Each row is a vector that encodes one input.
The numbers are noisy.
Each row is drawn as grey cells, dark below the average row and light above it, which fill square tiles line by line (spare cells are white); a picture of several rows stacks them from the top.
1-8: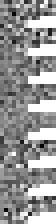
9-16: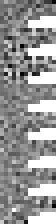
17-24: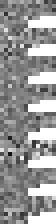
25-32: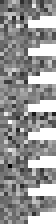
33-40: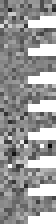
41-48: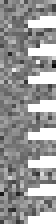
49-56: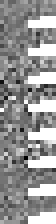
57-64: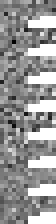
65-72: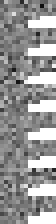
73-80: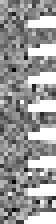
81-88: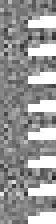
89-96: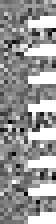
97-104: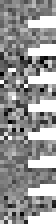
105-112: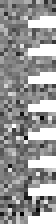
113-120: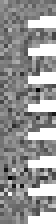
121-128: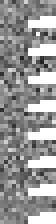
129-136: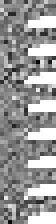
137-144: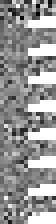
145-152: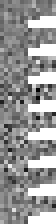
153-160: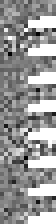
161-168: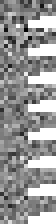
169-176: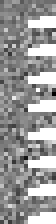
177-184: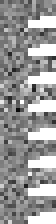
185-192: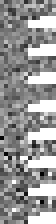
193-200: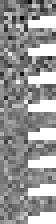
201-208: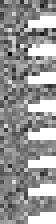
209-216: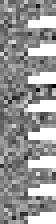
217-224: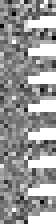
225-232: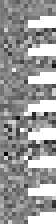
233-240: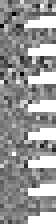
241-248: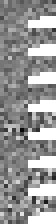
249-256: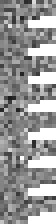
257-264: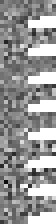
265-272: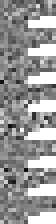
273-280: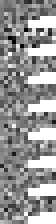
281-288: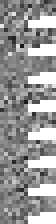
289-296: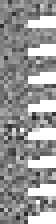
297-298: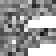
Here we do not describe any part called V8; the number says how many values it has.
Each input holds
either a point on each of two 9-point circles, or a fixed value, or a node of an 11-node tree, or a true/false value and a value of V8.
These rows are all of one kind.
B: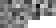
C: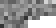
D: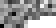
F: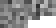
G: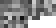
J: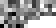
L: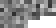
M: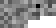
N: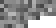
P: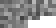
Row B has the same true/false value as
F, G and J.
